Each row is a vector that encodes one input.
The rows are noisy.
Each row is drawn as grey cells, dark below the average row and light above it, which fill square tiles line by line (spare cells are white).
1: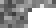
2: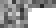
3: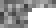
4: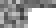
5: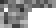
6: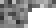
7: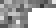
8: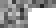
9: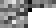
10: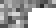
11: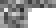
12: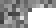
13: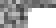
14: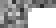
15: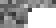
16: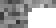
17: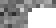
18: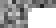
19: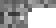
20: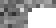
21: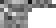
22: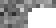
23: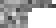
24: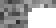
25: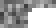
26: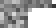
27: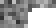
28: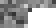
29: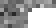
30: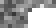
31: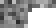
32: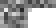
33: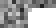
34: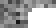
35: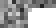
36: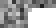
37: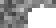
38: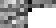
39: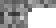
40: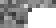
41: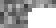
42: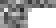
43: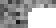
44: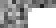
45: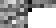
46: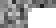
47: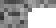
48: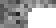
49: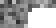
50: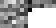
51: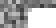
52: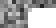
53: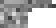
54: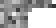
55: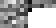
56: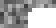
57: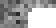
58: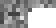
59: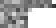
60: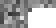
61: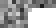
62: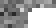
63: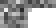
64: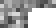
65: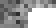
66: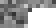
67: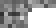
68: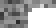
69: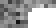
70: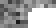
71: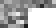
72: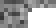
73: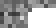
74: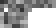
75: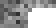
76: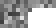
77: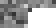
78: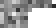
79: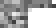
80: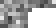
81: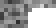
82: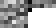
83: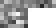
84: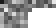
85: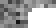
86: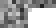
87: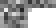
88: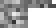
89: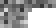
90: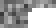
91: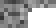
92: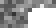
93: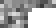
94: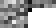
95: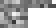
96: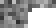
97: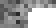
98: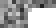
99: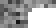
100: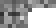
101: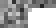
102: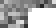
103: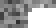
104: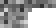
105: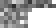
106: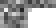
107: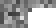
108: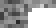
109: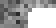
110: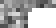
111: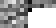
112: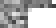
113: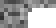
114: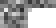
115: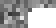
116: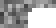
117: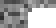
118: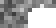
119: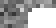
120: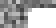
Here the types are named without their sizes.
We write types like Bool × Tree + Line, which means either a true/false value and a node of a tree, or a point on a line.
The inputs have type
List(Line) + Tree.
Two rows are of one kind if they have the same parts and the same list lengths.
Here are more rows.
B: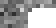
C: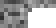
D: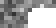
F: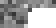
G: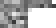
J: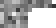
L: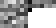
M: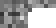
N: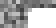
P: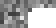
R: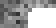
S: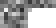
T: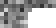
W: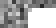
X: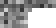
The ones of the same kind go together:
B, C, D, F, M, P, R
G, J
L
N, S, T, W, X

